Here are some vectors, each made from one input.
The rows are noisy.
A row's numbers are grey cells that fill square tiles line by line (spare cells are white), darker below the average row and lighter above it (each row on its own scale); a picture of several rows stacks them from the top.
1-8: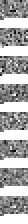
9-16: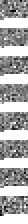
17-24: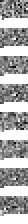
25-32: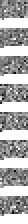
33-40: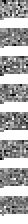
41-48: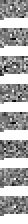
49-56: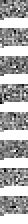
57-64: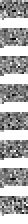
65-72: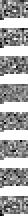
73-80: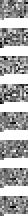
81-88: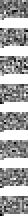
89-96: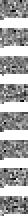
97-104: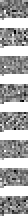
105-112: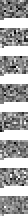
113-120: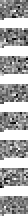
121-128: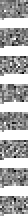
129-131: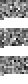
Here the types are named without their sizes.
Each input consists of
a list of points on a line.
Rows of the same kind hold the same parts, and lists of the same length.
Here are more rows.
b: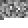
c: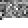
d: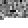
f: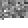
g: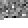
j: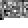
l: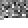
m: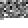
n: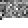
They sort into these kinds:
b, d, j
c, n
f, g, l, m

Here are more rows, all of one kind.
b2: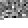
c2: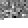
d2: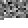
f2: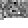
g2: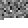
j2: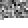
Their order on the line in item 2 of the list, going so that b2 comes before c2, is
g2, d2, j2, f2, b2, c2.
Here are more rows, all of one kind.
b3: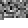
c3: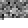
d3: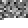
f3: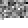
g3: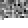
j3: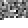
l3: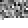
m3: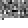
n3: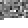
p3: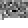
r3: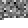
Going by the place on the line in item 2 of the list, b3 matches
g3 and m3.
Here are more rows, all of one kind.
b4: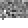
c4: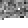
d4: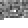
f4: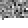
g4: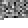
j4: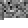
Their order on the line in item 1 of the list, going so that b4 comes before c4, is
d4, j4, b4, c4, f4, g4.
